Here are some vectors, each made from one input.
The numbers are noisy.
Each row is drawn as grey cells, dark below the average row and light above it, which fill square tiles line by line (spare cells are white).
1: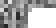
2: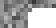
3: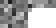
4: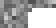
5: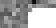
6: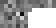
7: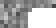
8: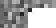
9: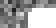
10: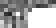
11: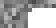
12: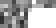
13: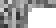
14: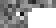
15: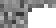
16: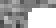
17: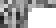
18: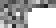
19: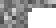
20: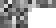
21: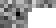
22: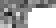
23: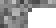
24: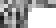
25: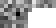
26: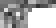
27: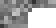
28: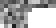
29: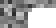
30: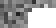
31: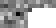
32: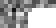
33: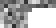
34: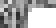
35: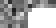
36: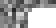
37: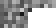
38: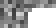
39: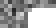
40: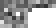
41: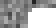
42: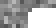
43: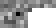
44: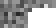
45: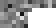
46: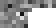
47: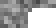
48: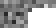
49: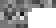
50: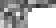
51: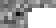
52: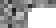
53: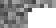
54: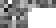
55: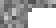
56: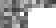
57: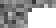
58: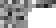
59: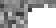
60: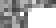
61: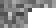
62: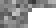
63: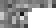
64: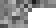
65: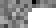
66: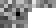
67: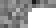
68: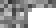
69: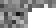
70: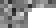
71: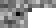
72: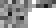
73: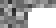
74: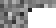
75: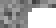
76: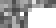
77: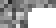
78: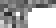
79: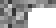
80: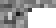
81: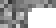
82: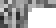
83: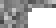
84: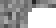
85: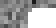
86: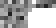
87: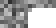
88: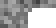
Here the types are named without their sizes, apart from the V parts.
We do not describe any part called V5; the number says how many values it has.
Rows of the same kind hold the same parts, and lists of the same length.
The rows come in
4 kinds.
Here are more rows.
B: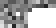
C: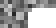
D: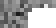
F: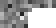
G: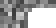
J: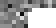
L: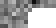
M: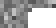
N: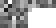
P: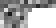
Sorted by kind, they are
B, F, J, M
C, D, G
L, P
N

